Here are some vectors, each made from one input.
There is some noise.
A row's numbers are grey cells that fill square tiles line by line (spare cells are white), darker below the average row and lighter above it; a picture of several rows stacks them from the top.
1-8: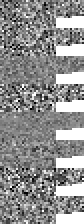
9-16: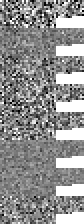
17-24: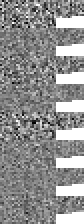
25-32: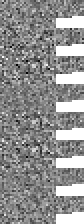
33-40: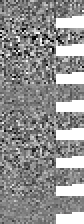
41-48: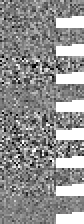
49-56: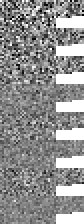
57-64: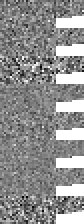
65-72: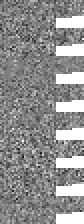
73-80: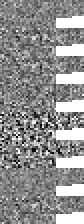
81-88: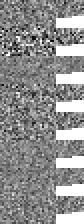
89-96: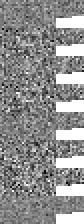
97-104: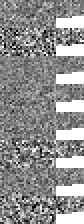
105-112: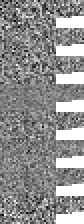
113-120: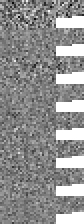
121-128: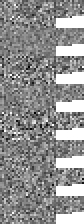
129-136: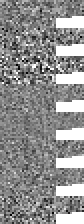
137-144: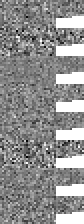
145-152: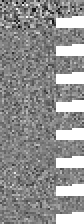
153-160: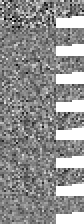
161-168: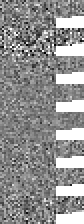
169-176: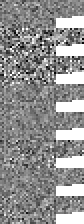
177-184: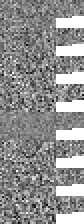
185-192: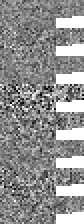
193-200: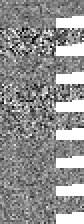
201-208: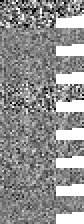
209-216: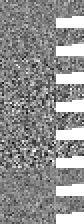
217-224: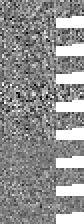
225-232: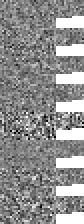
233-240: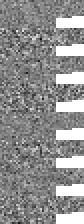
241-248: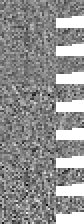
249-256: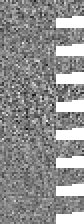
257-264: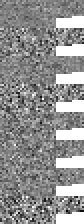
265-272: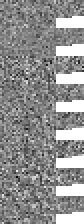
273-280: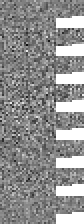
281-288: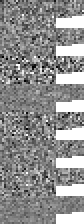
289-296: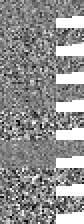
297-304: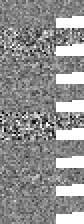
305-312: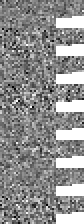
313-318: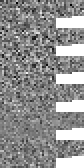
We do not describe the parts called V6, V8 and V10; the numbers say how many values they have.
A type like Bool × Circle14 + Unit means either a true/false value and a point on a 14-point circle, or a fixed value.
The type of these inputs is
Bool × V10 + Label9 + (Tree13 + V8) × V6.
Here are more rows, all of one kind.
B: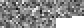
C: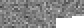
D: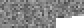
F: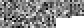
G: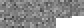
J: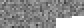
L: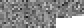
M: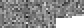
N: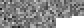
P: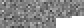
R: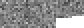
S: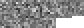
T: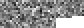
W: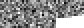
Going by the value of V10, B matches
F, N, R and W.
